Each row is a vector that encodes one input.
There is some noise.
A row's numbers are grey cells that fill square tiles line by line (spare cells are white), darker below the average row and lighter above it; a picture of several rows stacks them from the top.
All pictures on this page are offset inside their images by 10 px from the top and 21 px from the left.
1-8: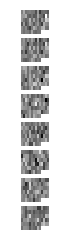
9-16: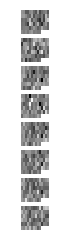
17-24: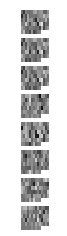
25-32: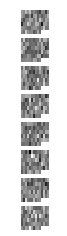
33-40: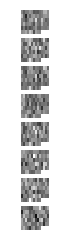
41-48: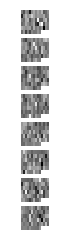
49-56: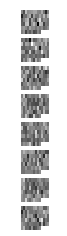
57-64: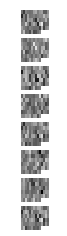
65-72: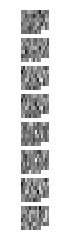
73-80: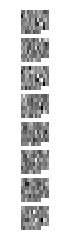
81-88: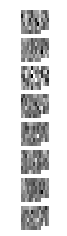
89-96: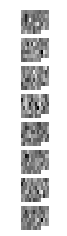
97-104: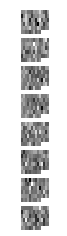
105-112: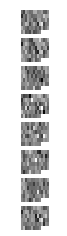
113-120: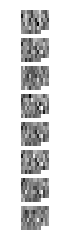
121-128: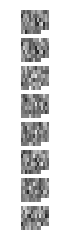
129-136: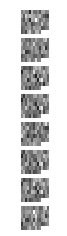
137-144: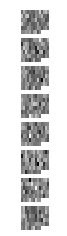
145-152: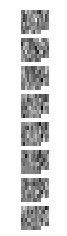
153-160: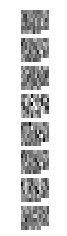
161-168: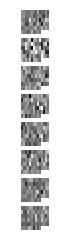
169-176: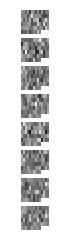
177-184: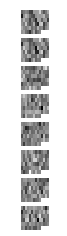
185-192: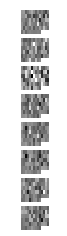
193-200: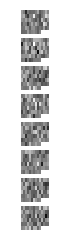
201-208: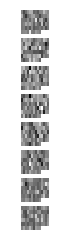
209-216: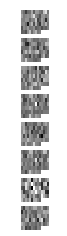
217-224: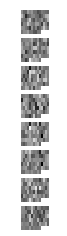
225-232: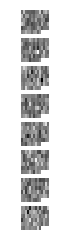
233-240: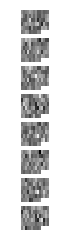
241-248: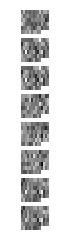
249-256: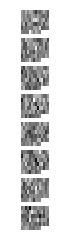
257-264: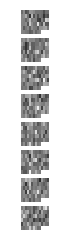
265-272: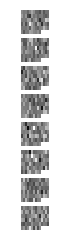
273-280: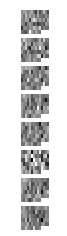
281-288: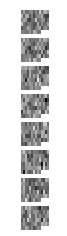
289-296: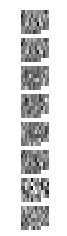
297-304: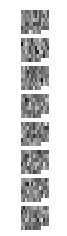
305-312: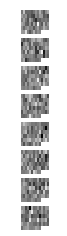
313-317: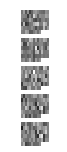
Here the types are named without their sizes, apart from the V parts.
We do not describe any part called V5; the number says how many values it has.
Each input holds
a list of items, each a point on a line, a true/false value and a value of V5.
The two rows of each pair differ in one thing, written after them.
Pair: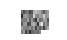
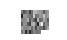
the true/false value in item 1 of the list
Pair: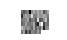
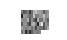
the value of V5 in item 1 of the list
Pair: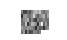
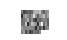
the true/false value in item 1 of the list
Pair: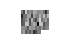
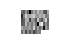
the value of V5 in item 1 of the list
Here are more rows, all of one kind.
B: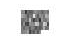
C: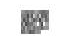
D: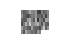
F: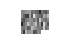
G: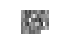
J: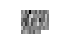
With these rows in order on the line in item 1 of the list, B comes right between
D and G.
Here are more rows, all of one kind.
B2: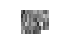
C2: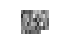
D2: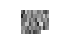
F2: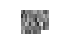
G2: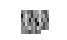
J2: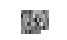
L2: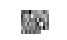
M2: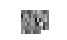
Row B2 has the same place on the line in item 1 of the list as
C2 and L2.
